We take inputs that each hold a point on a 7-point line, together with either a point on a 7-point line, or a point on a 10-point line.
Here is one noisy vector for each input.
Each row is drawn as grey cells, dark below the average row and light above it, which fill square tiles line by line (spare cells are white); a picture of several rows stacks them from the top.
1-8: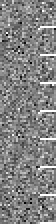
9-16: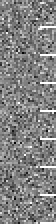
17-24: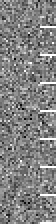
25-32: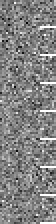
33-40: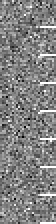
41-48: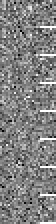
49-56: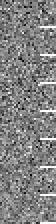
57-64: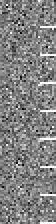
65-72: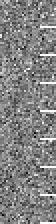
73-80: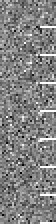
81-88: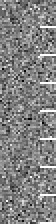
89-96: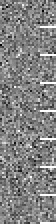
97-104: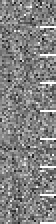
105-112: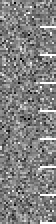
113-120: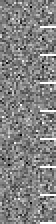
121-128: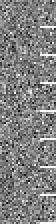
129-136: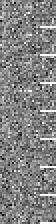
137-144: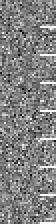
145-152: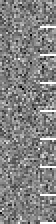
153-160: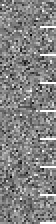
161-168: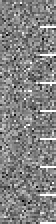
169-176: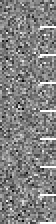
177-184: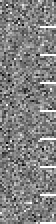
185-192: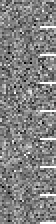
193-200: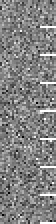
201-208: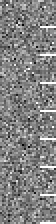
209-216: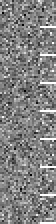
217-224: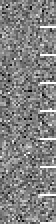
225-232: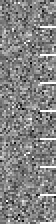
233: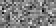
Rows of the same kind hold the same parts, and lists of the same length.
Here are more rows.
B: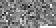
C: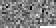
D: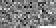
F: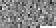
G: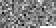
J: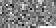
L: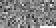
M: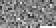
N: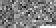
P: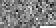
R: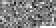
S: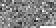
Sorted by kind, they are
B, C, D, G, J, N, R
F, L, M, P, S

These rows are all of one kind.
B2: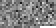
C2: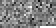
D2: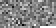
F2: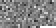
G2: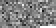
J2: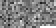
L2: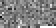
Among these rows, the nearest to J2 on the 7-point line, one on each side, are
G2 and L2.
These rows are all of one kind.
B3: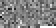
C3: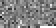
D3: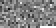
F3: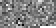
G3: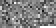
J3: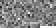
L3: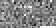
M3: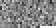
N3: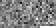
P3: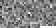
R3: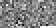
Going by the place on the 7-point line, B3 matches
C3, D3, J3 and P3.
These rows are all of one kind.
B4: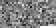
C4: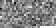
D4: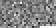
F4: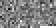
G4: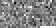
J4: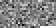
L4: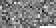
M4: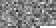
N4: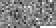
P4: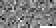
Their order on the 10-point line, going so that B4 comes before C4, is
B4, C4, D4, J4, M4, G4, N4, F4, P4, L4.
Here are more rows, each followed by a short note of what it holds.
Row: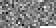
a point on a 7-point line and a point on a 10-point line
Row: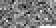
a point on each of two 7-point lines
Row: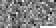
a point on each of two 7-point lines
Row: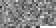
a point on a 7-point line and a point on a 10-point line
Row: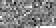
a point on a 7-point line and a point on a 10-point line
